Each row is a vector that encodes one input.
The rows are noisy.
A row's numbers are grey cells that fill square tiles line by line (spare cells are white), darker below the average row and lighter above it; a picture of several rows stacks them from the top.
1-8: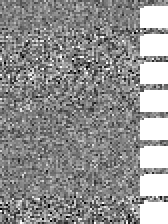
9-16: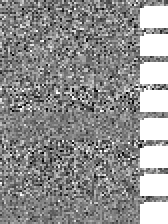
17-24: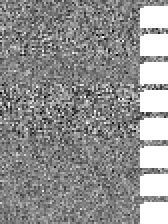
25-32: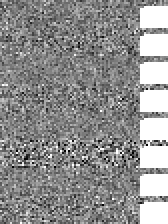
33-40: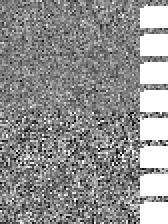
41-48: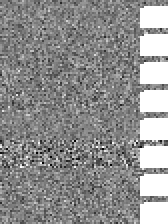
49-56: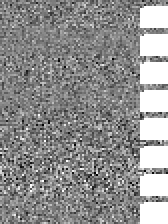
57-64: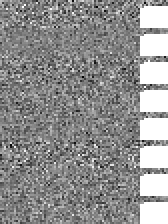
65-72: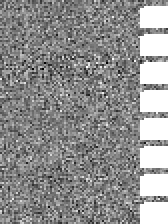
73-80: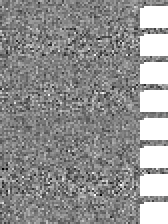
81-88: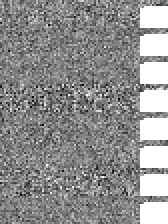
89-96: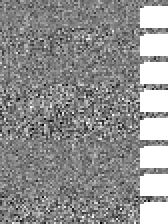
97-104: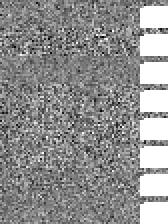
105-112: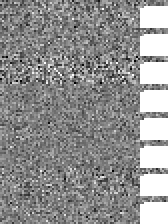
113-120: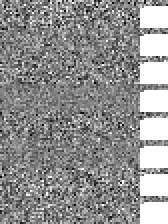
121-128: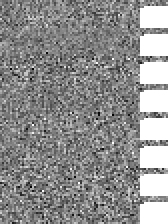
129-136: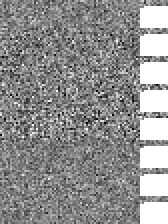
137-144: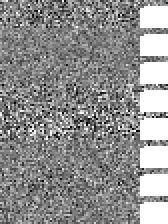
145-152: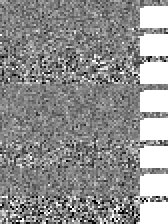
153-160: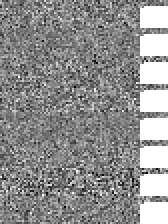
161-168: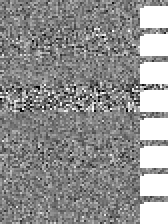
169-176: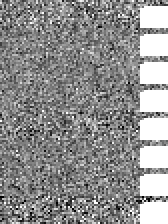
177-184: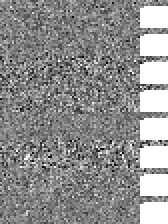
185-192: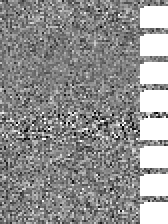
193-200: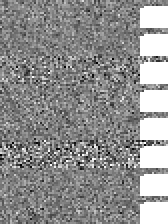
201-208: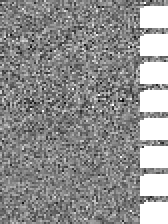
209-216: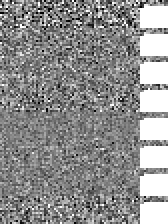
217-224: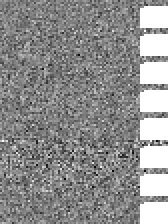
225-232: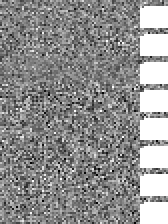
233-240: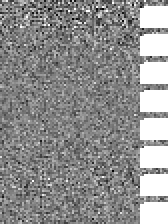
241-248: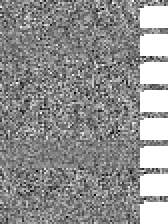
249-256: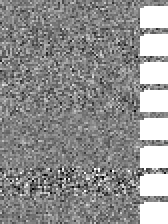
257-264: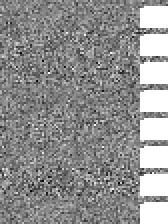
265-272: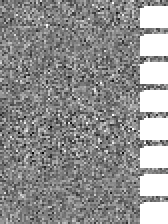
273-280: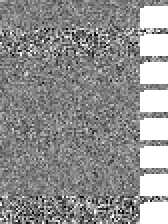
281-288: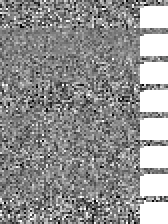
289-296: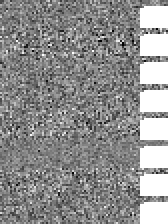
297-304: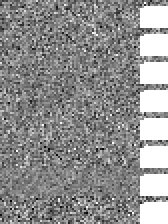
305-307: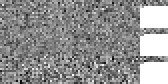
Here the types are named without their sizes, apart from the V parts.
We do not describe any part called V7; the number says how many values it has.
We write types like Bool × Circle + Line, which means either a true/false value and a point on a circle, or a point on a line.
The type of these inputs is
(Bool × Bool × Bool × Circle × (Circle + Tree) + V7) × Line.
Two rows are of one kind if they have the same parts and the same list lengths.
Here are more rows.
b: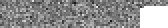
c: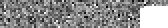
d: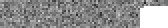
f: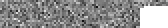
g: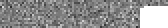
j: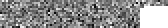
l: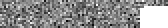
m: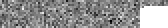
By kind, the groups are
b, d, f
c, m
g, j, l

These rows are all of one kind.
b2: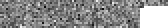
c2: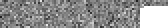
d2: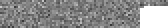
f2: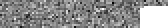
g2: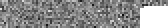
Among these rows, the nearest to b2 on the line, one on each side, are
c2 and g2.
